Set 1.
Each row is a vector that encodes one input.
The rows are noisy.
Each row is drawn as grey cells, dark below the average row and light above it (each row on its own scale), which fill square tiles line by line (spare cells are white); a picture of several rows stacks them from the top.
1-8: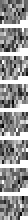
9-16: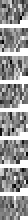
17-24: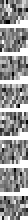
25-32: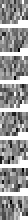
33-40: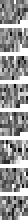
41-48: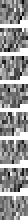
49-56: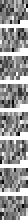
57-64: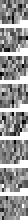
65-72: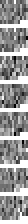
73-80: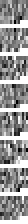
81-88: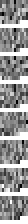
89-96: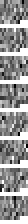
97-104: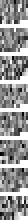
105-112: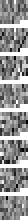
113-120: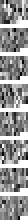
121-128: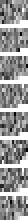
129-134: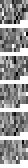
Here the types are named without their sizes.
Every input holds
a label.
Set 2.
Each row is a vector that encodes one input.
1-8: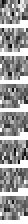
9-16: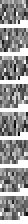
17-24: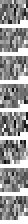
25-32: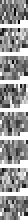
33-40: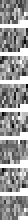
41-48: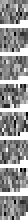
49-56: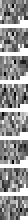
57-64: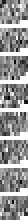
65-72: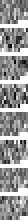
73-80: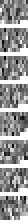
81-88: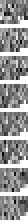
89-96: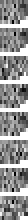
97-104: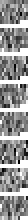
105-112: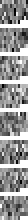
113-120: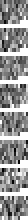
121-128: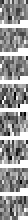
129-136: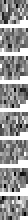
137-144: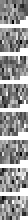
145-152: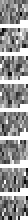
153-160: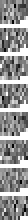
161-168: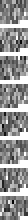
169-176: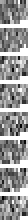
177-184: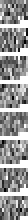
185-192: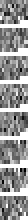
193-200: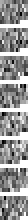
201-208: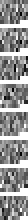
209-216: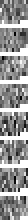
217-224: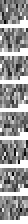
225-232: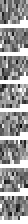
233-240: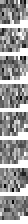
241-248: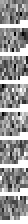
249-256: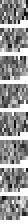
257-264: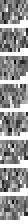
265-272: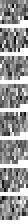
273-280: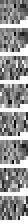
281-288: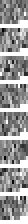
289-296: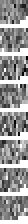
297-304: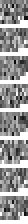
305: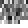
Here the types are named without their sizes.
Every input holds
a label.
